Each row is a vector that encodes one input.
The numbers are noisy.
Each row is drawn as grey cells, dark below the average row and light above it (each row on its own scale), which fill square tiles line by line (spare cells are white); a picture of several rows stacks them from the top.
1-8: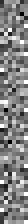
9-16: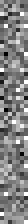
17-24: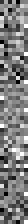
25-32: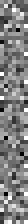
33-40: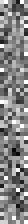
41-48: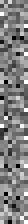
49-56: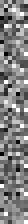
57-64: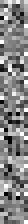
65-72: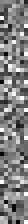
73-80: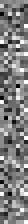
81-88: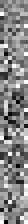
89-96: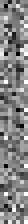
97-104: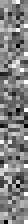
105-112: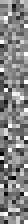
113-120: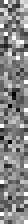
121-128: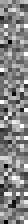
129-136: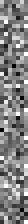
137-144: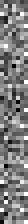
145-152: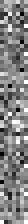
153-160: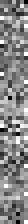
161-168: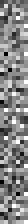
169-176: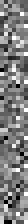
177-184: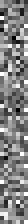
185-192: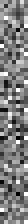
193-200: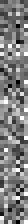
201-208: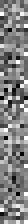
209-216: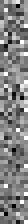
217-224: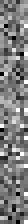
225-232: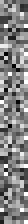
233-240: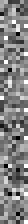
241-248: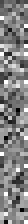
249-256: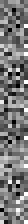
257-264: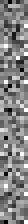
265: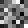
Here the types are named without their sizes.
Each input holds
a node of a tree, together with a list of points on a line.
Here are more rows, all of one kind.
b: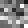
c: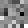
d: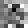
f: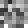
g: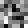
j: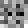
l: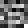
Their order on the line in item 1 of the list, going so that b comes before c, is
l, d, g, b, f, c, j.
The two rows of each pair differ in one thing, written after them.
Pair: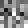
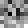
the place on the line in item 1 of the list
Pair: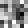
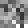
the place on the line in item 2 of the list
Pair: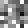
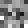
the node of the tree
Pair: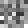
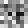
the place on the line in item 1 of the list
